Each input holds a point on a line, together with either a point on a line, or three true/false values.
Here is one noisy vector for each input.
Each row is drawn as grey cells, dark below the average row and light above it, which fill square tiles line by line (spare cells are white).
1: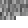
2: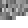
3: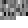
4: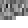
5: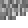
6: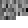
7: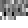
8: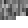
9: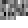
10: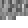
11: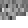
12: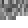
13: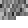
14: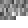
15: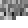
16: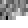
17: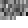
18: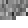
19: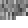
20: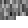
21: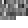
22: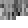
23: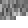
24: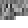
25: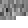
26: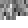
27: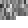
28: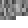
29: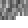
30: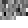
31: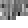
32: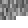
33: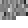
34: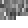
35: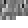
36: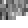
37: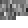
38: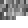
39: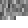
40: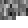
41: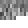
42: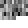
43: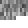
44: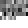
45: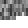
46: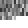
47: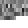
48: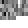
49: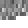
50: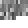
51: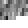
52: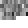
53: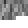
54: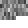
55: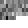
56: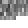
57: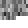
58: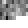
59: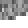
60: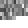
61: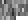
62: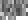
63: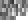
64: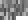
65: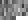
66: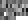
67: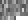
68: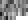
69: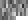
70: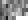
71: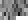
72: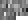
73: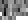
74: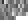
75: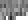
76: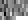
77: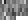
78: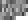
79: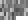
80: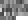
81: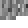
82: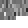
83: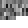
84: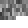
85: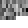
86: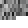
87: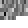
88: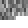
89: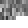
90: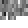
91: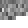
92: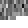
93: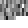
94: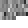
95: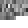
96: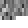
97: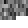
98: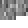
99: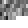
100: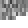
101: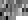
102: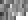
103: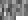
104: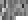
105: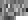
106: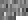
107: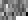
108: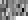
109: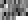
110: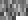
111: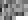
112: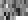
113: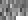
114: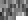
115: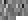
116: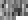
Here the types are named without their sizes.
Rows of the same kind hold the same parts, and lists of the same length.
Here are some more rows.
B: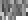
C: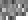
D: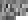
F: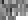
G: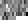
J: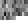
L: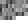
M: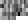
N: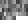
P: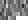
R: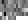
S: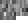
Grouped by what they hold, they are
B, G, J, M, R
C, D, F, L, N, P, S

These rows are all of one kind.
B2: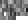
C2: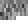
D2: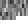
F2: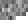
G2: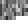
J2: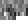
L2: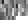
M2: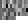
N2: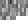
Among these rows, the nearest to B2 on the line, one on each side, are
J2 and L2.
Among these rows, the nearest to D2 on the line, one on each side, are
C2 and N2.
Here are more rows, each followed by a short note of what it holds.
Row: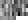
a point on each of two lines
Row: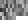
a point on each of two lines
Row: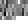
a point on each of two lines
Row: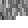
a point on a line and three true/false values
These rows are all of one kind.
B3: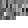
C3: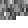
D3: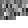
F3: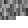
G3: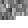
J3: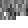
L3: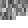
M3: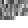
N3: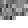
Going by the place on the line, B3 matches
D3, M3 and N3.
